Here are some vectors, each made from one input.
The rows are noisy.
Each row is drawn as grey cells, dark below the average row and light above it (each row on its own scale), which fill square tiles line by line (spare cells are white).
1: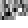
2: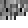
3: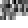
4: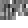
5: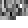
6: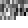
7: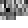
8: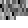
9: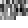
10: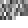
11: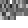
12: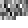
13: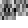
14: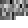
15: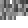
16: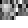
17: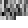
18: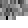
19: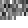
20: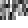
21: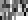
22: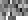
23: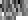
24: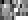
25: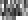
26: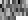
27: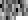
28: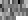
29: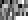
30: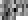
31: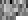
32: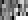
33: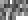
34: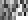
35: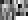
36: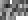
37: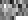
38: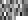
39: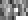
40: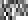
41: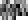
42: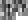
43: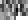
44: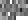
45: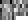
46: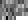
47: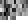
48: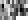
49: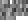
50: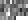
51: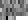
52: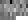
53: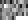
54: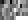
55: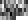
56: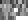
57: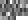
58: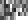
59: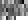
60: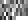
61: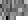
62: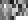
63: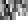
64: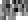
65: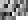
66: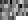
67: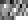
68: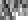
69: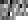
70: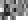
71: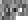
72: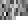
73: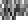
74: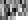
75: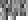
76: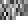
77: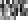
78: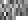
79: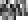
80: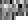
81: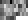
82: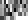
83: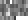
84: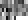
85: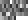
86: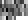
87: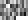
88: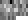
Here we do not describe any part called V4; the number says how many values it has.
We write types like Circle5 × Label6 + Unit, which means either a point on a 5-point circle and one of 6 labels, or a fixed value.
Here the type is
Bool × V4 + List2(Line5).
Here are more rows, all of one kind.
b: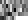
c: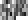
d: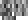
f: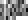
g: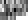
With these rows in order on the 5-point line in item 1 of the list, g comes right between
b and d.
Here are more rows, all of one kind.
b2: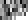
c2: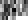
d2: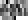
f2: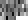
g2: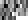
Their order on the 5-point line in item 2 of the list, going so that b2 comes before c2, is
g2, d2, b2, f2, c2.
